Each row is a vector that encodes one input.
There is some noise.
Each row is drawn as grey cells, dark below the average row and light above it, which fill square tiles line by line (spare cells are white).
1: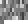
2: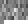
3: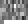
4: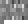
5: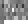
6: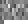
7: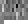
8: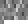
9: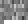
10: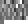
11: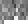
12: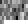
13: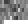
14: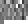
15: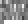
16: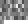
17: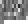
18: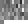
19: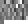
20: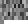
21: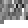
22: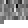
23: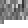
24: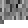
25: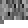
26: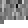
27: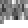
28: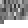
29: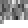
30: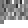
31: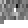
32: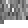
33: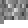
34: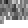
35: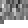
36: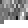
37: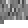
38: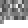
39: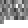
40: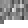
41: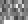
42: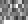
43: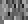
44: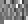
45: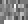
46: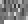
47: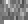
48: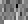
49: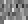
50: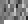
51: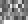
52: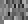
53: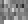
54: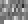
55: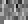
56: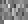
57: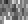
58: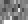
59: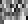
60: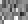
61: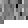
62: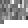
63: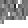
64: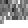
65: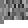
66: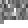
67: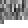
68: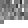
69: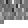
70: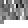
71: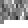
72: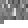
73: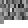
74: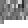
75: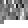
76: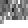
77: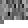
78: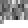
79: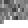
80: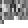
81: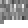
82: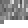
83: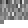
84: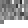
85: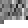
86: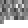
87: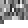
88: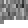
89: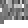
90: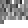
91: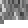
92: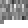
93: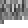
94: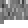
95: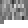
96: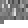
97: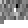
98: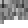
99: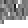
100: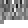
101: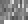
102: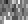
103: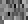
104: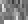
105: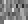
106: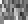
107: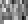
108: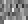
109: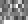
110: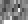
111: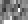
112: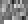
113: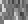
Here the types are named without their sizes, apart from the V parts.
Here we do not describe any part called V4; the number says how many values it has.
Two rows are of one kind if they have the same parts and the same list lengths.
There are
3 kinds of row.
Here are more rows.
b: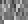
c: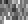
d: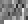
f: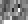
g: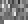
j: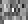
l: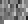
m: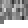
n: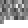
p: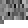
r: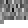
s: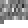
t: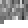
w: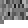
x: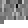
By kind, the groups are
b, d, g, j, l, m, r, s, t, x
c, f, n
p, w

